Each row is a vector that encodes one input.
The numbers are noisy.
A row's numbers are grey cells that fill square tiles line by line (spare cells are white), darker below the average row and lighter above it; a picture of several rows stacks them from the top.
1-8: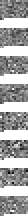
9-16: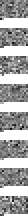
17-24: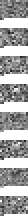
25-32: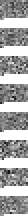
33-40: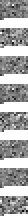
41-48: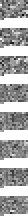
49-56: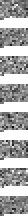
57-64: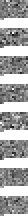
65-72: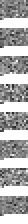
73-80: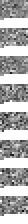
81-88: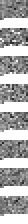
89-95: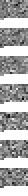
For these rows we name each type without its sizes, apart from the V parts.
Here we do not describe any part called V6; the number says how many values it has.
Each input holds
a node of a tree, together with either a node of a tree, or a value of V6.
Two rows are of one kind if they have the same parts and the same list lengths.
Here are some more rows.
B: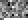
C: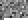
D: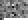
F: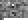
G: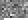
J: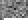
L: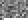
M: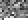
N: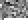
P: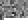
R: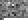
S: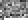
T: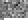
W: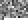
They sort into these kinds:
B, M, N, S, W
C, D, F, G, J, L, P, R, T

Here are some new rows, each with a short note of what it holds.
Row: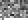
a node of a tree and a value of V6
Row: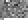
a node of each of two trees
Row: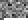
a node of a tree and a value of V6
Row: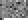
a node of each of two trees
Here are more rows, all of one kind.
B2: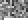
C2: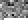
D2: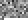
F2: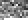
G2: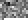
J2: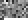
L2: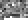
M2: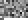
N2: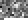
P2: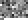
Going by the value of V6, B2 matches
D2, J2 and M2.
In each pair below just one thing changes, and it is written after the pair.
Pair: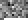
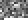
the value of V6
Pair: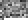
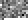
the value of V6
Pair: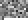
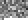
the value of V6
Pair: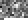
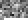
the value of V6
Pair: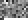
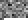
the value of V6
